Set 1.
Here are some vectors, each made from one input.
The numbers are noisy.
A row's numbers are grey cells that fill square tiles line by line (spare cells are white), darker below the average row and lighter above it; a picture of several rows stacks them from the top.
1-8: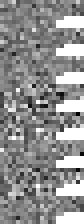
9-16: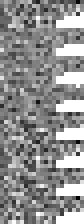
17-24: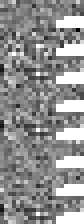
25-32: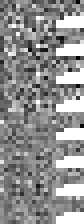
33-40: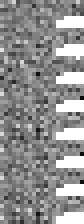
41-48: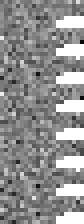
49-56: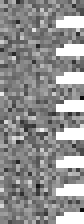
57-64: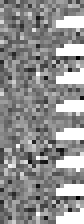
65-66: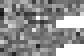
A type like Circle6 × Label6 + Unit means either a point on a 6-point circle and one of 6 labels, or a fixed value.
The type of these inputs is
Line6 + Tree9.
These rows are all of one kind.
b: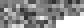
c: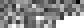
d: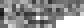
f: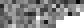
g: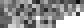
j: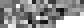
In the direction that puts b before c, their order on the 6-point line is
j, d, b, c, g, f.
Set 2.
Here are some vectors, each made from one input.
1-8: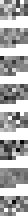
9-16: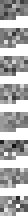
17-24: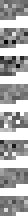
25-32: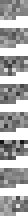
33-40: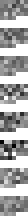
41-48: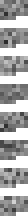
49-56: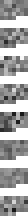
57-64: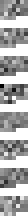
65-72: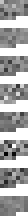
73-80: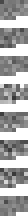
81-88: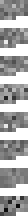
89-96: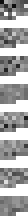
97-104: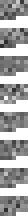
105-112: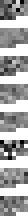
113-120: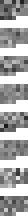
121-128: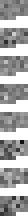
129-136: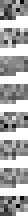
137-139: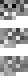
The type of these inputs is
Label9 × Tree18.
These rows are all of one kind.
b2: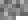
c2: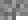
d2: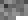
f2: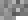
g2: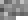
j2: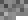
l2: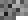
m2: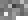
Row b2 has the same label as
g2 and m2.
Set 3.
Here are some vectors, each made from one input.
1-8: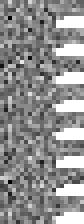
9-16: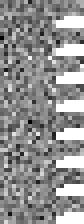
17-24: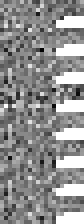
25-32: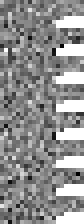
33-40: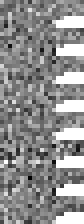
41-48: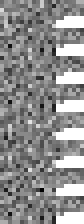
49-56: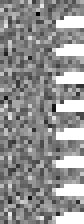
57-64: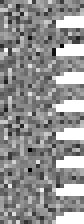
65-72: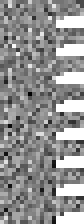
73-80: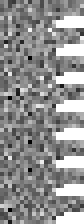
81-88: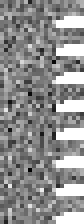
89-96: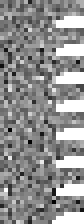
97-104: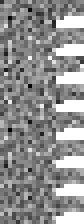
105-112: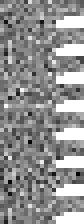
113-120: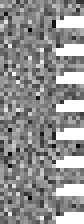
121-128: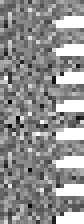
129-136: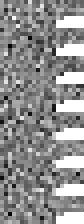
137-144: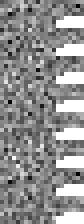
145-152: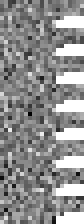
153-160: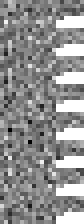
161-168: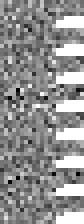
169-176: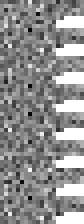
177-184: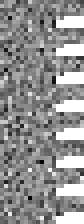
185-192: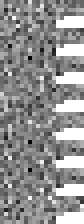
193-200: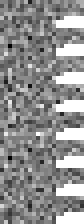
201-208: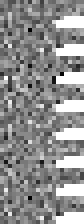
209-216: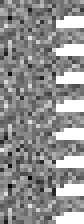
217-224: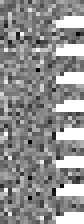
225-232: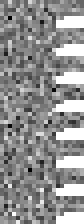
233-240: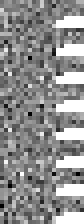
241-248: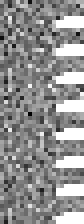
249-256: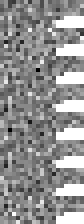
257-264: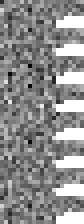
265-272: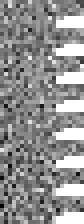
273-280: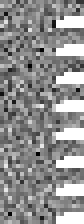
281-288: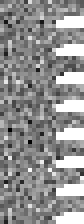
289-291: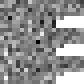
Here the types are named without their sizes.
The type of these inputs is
Line × (Tree + Unit).
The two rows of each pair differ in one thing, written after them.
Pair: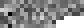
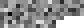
the node of the tree
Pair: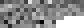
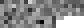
the node of the tree
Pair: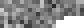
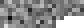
the node of the tree
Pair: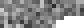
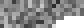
the place on the line
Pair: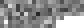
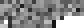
the node of the tree
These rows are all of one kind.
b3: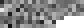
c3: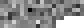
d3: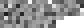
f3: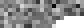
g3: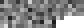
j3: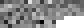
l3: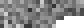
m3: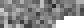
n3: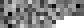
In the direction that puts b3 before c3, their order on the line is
d3, j3, g3, b3, m3, l3, c3, f3, n3.
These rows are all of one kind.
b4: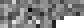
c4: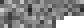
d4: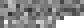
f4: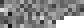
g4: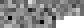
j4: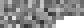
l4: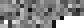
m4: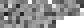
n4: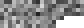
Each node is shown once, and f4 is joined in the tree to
c4.
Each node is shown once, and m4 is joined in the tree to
d4.
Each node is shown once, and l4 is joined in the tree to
b4.
